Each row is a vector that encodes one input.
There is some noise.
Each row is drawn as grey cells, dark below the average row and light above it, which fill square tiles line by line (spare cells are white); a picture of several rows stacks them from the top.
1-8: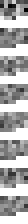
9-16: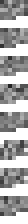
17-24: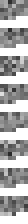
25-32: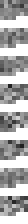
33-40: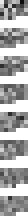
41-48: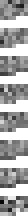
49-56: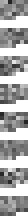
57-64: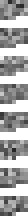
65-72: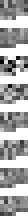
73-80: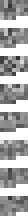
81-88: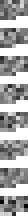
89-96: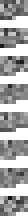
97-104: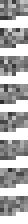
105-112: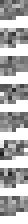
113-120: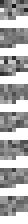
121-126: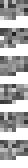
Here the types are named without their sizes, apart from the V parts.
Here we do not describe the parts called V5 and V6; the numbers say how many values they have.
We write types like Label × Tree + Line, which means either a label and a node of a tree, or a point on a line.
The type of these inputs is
Bool × V6 + Line + V5.
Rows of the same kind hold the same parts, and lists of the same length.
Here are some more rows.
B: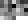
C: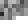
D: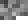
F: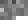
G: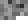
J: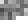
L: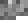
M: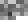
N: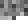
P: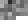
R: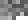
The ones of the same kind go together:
B, G, N, P, R
C, J, M
D, F, L

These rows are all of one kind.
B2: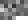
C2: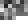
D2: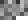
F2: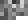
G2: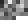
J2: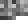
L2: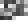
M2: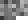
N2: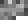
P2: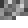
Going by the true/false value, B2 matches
C2 and L2.
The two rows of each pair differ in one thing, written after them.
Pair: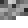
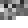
the true/false value
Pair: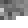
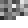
the true/false value
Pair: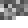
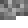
the true/false value
